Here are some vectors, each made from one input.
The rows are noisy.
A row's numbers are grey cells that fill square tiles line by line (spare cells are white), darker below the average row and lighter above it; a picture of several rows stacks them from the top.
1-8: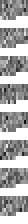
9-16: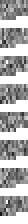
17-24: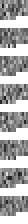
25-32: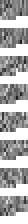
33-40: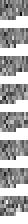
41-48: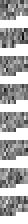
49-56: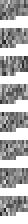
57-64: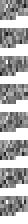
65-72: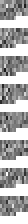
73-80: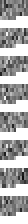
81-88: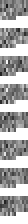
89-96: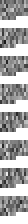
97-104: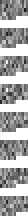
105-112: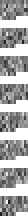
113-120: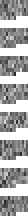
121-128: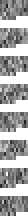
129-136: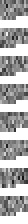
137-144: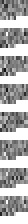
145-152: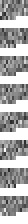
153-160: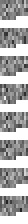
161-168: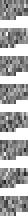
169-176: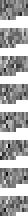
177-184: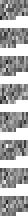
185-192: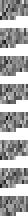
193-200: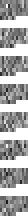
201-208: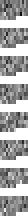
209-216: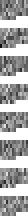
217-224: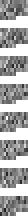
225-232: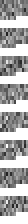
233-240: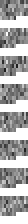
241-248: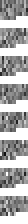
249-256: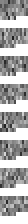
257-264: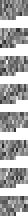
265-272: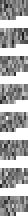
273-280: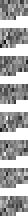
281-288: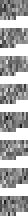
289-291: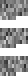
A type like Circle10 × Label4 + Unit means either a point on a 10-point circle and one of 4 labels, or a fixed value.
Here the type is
Bool × Bool × Bool + Label4 × Label9 + Unit.
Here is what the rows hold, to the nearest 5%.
A few of them hold a fixed value. About 45% of them hold one of 4 labels and one of 9 labels. The rest hold three true/false values.
